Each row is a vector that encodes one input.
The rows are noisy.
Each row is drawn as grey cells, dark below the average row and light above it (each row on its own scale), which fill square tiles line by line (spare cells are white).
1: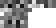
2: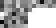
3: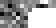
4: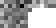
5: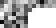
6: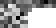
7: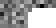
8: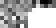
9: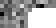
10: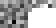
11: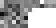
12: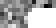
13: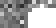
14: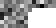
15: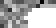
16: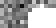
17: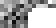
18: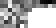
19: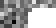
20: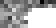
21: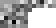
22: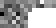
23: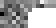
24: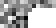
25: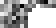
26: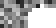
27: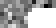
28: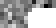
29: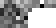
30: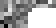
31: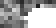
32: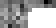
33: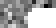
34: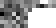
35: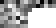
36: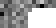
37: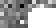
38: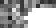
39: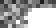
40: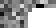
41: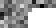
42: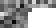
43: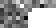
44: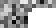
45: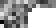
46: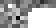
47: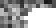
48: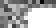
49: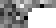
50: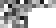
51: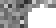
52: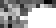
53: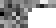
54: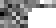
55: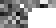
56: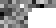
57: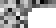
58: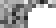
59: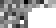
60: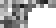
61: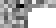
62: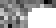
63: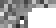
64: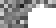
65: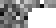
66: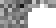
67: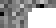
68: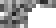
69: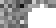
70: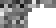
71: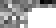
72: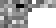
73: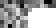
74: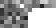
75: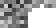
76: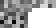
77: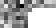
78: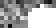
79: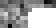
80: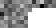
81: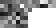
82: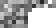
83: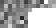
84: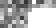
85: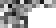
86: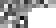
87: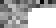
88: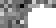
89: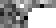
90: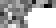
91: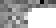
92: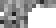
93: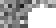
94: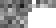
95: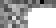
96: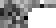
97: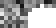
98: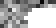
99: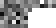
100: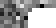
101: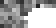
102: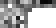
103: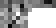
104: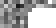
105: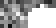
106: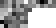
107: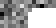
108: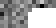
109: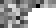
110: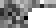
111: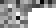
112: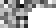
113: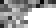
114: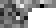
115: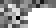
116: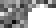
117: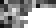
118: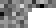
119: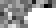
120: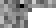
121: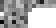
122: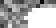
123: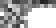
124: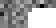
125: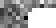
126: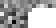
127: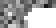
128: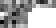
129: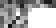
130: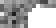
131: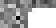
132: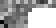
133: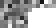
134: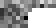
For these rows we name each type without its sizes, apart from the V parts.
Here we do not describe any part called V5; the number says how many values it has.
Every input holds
a list of items, each either a point on a line, or a true/false value and a value of V5.
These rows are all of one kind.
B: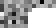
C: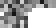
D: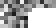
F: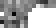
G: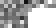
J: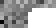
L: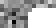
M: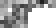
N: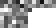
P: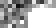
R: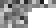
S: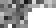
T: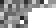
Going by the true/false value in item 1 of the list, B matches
F, J, L and M.
